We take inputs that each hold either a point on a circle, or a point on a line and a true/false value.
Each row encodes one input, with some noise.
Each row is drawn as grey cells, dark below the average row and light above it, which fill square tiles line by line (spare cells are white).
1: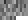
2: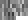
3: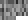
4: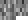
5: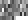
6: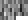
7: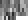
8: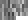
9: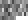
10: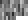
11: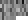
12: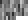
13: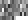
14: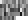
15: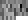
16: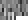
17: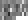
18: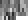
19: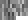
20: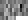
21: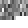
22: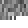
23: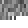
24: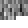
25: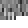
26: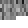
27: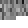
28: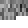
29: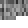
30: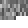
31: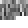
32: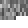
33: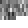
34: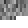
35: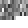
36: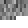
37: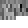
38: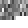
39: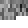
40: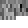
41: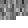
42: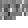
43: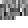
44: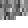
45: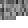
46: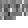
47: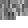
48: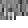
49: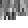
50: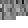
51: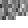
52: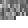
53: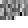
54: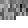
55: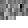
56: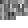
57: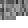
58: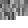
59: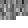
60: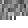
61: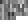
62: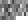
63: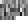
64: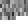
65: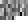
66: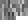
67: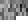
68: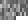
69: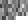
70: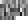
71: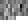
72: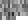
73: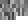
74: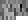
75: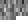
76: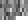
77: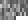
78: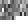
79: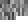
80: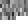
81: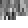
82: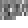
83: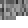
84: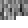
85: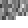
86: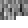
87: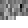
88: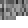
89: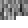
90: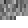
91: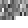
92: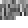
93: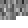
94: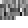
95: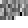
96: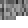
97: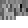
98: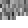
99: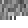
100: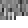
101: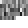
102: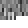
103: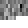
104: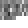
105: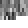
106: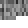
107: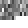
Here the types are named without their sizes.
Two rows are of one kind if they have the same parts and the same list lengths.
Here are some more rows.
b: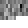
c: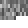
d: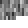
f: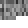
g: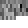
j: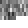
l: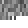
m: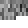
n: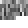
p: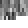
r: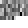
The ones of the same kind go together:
b, c, f, g, l, m
d, j, n, p, r

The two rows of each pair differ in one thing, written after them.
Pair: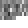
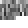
the place on the line
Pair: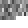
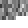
the true/false value
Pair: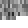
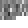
the place on the line
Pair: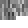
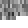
the place on the line
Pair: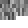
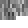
the true/false value
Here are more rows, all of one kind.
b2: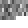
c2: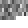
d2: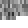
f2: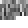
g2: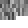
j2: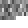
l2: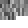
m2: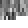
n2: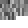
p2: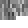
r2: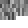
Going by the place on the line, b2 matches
c2 and j2.
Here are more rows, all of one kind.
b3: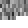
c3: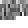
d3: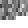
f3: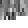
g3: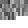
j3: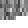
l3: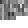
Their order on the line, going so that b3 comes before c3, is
b3, g3, l3, f3, j3, d3, c3.
